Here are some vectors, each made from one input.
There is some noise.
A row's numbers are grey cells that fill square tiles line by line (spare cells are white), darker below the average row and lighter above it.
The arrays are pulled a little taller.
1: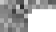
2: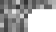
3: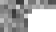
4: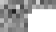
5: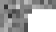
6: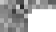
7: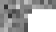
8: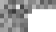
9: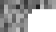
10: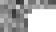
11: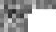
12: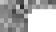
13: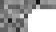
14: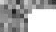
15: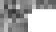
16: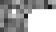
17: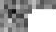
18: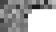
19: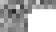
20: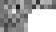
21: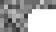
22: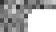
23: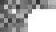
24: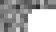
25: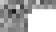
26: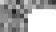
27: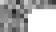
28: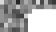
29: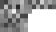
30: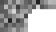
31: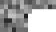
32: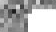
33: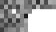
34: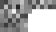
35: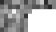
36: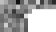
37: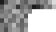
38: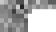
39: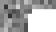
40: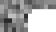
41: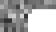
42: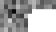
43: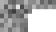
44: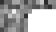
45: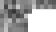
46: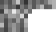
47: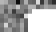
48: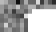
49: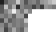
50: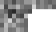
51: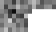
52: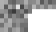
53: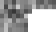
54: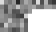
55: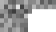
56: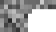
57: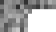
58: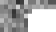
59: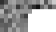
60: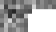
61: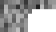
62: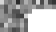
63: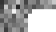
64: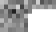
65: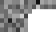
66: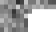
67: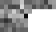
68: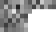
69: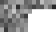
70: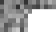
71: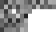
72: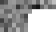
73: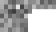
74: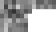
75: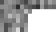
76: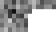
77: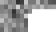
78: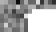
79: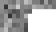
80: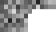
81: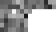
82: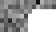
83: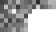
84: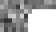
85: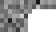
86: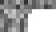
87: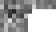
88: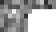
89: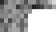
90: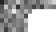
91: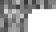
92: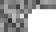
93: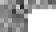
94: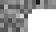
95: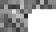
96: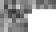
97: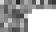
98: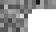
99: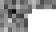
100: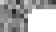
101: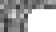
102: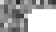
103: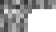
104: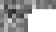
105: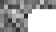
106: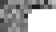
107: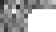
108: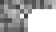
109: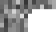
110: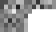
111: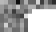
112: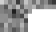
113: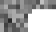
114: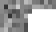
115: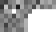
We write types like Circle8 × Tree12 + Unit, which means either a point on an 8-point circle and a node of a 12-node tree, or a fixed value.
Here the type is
Circle10 × Line10 + Line11.
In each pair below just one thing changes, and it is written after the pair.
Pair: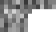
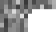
the place on the 10-point circle
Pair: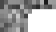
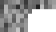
the place on the 10-point line
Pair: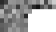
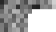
the place on the 10-point line
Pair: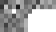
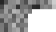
the place on the 10-point circle
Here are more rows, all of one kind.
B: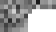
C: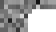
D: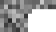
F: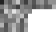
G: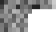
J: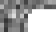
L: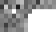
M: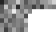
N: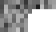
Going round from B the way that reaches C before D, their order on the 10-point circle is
B, C, D, J, F, N, G, M, L.
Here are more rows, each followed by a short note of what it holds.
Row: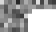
a point on an 11-point line
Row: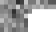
a point on an 11-point line
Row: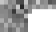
a point on an 11-point line
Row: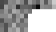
a point on a 10-point circle and a point on a 10-point line
